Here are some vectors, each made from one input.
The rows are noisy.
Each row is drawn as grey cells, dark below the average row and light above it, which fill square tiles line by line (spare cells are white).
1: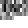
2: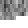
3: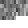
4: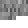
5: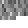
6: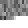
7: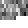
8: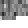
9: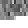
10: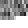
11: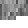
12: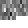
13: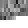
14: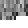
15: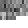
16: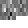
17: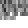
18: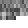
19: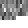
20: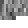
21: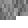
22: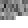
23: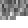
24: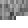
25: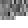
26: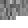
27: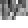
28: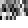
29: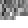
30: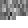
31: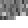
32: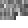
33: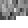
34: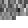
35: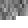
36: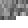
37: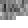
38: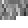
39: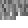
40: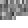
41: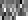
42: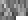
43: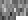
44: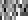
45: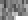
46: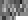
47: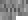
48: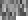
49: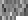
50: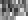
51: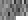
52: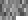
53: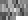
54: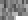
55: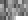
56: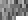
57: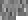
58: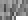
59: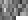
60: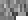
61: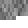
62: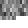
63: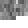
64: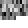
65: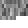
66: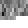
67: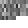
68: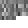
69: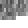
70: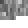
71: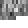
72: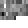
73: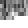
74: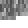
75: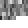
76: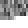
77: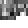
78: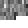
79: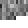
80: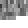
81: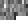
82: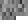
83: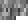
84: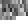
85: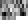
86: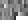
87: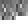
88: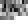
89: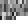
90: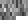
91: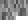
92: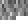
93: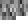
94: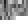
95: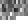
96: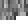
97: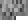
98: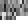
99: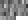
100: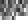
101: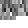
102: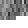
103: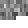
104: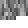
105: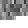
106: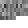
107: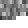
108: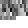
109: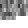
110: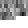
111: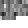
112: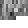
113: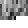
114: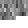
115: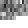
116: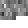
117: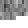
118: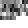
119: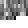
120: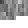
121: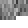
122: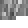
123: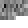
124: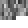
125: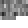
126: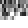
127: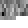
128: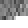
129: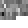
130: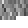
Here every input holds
either a fixed value, or a node of a 14-node tree, or three true/false values.
